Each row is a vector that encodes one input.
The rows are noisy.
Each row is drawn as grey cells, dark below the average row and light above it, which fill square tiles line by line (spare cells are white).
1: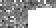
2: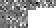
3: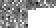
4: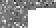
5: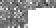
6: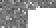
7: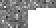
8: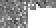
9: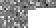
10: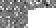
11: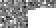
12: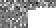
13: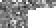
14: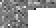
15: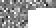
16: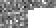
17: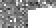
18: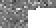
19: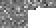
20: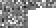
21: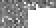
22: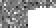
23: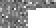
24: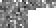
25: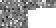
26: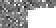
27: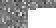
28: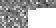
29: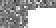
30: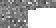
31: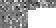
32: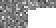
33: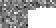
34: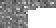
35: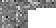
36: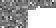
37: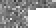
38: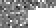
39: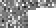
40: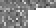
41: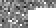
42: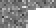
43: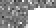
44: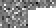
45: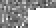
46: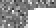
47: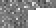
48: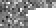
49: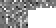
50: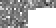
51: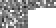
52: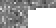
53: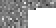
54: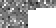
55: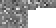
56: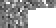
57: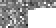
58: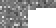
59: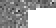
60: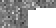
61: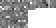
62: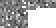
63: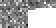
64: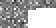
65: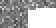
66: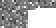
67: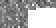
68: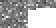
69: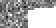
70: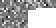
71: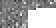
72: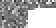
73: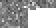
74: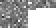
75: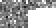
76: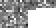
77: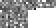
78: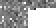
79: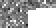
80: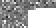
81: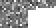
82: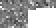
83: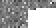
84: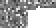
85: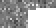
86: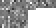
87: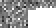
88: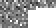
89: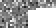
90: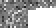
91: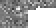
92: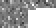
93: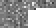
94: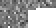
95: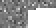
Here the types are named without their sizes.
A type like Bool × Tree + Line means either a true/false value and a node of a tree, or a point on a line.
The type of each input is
Line + Tree.
